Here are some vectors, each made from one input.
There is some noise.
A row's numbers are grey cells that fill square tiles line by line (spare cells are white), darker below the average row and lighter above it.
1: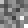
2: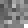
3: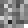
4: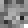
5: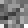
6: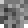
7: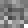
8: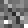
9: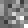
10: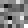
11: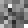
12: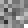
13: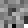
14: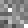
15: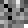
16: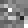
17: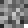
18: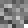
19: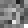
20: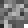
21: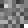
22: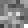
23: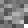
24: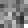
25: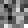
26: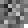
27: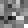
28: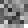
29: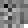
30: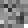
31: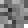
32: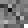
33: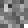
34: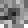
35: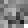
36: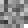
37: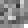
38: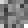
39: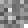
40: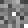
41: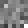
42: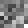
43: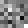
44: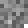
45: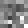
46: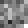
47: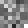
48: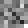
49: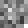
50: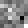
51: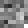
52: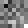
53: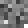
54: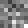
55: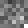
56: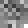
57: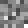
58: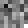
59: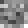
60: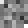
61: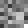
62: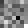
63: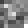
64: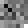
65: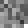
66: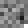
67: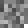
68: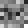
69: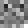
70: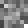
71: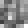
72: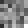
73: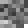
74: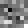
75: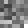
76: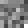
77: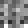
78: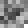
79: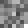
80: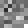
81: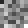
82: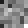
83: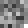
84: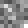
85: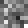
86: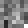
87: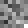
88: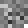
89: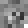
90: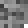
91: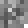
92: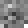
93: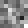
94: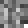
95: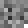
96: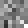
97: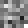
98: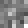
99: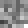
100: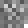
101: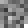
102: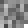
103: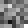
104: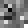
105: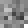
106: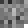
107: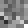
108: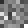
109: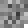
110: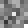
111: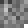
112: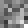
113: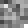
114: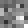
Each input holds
three labels (each one of 5) and five true/false values.
